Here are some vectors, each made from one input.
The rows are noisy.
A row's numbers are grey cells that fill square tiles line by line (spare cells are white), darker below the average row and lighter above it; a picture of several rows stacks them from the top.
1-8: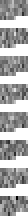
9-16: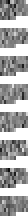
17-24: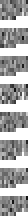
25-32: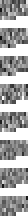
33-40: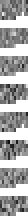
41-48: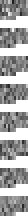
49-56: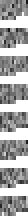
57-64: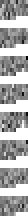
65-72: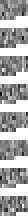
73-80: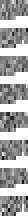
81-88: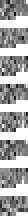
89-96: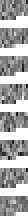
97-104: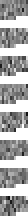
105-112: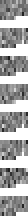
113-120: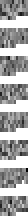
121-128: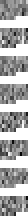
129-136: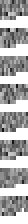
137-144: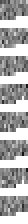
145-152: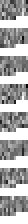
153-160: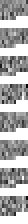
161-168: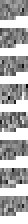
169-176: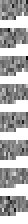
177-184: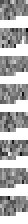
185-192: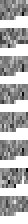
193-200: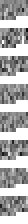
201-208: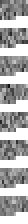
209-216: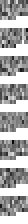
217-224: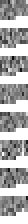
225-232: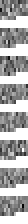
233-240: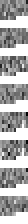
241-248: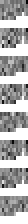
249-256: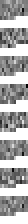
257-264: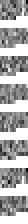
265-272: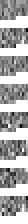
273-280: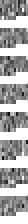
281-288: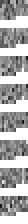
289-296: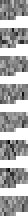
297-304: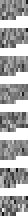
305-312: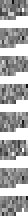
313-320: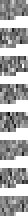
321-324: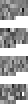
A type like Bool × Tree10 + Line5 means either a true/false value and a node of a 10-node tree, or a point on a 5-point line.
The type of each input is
Bool × Bool × Bool × Bool × Line8 × Line17 + Line11 × Line11.
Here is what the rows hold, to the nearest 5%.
About 80% of them hold a point on an 8-point line, a point on a 17-point line and four true/false values. The rest hold a point on each of two 11-point lines.
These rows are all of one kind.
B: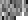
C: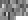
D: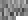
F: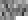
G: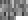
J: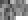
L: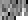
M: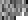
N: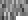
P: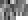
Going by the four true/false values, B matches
C, G and N.
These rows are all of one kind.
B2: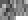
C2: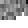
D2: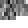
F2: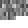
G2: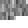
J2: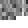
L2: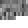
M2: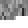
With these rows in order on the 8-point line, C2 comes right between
D2 and F2.
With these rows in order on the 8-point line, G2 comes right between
D2 and M2.
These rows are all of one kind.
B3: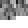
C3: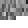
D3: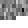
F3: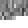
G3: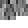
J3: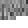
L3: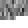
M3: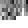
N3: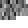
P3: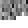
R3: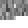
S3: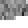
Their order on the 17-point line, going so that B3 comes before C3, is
N3, G3, B3, R3, S3, F3, L3, J3, D3, C3, P3, M3.
